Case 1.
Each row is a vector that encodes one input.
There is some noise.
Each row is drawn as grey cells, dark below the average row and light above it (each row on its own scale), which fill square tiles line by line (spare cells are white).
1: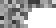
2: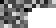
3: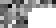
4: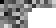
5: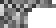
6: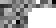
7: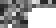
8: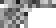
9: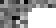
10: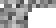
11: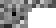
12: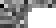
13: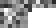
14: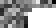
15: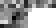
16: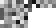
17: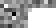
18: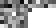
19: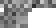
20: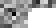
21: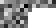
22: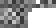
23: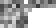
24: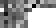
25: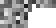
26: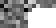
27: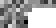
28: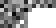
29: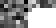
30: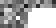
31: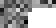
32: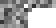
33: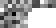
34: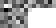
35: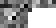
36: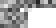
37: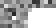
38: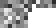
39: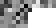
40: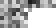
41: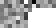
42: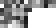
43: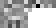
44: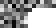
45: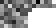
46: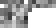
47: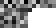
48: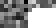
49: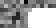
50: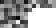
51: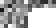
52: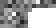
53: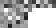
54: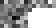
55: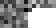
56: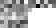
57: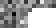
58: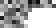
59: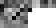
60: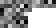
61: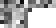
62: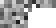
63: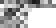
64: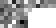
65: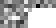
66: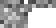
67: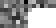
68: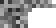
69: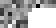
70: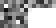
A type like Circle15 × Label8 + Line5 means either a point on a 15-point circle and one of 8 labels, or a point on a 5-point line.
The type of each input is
Circle6 + Circle9.
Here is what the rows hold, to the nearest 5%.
About 50% of them hold a point on a 6-point circle. The rest hold a point on a 9-point circle.
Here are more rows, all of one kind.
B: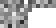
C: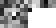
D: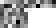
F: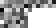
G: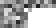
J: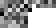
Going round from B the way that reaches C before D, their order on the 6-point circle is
B, C, J, F, D, G.
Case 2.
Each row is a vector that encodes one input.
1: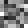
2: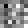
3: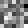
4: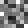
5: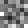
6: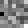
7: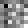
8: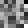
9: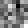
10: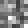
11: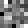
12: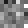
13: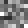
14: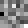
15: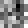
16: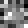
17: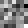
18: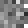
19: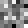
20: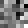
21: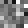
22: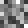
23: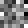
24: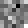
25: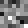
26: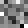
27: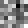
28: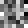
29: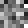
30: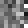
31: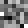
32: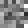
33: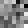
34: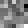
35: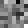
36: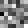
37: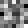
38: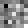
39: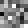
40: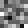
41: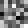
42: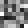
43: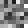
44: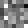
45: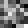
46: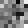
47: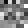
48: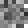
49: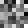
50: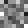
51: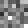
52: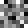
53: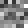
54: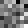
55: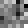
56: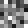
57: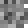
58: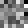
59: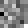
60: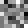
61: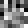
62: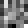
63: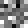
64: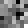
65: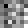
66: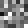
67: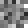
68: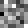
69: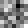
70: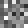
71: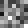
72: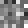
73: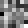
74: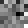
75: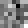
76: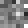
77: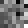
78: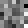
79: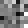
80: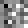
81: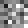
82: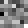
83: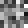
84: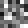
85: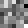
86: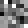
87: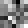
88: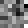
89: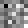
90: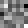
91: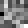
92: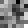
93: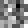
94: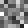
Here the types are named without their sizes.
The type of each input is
Bool × Circle + Unit.
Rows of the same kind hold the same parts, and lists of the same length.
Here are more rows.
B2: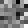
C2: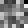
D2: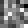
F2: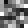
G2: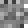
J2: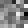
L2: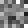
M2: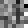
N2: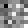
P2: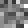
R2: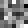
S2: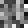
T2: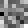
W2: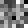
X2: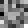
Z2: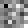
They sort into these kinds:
B2, C2, D2, F2, G2, J2, L2, M2, P2, R2, S2, T2, W2, X2
N2, Z2

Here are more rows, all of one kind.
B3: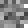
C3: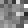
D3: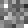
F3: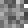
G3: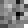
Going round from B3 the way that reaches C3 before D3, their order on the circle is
B3, C3, F3, D3, G3.
